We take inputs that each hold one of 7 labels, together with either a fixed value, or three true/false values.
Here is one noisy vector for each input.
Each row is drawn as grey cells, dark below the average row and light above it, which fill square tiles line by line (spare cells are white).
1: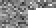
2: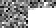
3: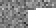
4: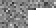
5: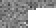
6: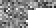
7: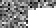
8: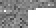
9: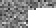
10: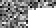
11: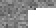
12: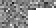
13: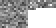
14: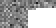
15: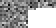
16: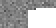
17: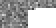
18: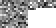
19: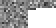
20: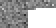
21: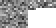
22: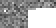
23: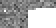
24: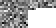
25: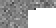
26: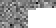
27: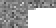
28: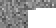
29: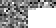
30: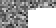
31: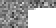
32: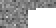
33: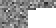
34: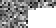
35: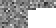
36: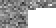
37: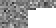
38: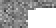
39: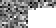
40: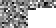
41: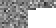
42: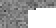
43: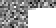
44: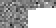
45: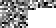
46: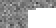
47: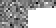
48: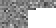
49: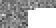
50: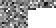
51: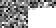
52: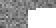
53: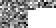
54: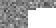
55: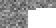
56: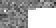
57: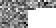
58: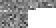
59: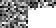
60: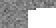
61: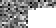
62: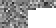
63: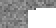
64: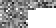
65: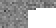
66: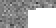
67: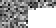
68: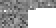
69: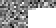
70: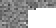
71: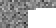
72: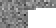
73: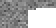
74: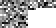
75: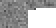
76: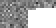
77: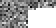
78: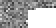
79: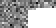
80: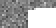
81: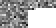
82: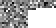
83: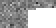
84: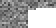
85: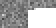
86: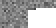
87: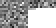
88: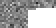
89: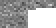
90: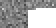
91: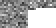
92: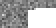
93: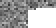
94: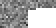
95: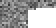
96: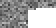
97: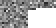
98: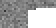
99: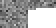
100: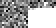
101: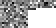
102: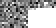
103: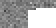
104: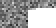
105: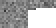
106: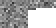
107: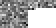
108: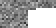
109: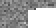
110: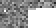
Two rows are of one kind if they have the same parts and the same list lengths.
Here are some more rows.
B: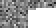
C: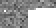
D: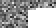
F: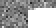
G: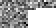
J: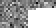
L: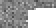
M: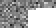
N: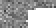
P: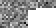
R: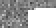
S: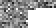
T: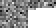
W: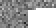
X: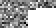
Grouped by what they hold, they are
B, C, F, G, J, L, N, S, T, W, X
D, M, P, R

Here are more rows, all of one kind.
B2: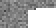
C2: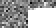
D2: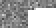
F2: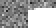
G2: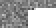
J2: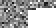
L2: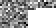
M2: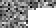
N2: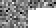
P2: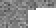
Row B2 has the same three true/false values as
C2, G2 and N2.
